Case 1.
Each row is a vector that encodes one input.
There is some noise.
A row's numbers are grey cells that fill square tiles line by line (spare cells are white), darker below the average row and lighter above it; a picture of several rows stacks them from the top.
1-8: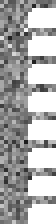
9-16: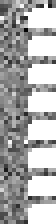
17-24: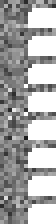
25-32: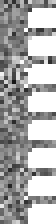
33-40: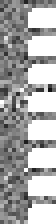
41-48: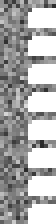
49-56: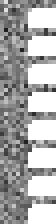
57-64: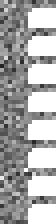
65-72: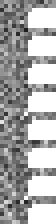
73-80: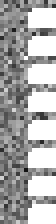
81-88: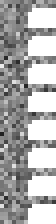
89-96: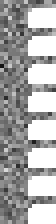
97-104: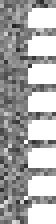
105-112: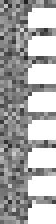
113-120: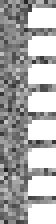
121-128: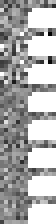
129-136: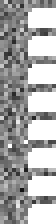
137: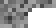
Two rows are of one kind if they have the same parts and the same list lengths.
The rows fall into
3 kinds.
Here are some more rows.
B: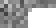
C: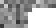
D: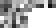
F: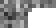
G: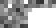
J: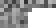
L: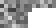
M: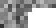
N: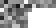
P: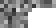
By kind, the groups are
B, F, G, P
C, J, L, M, N
D

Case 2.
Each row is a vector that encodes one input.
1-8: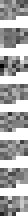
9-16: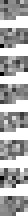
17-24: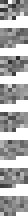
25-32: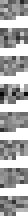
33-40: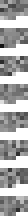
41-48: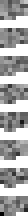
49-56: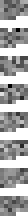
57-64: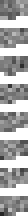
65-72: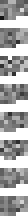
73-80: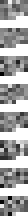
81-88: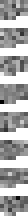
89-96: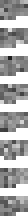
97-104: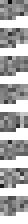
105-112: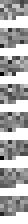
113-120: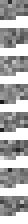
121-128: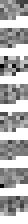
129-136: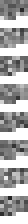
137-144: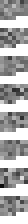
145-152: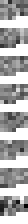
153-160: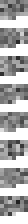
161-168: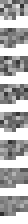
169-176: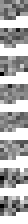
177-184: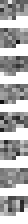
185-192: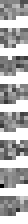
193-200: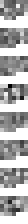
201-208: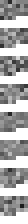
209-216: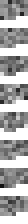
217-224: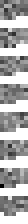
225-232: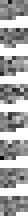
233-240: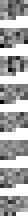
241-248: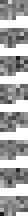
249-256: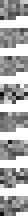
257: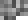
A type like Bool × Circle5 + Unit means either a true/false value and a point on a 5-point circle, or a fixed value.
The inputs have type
Bool × Bool × Bool × Bool × (Tree9 + Unit) + Unit.
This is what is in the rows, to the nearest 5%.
About 5% of them hold a fixed value. The rest hold four true/false values, together with either a fixed value, or a node of a 9-node tree.
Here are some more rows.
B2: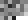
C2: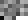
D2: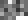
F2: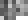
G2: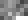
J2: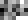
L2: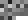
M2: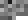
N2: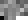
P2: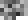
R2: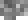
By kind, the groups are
B2, C2, D2, F2, P2, R2
G2, L2, M2, N2
J2

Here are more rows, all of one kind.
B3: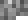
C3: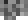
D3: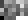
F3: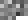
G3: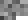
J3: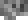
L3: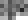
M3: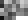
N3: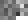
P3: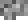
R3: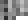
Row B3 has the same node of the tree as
F3 and J3.
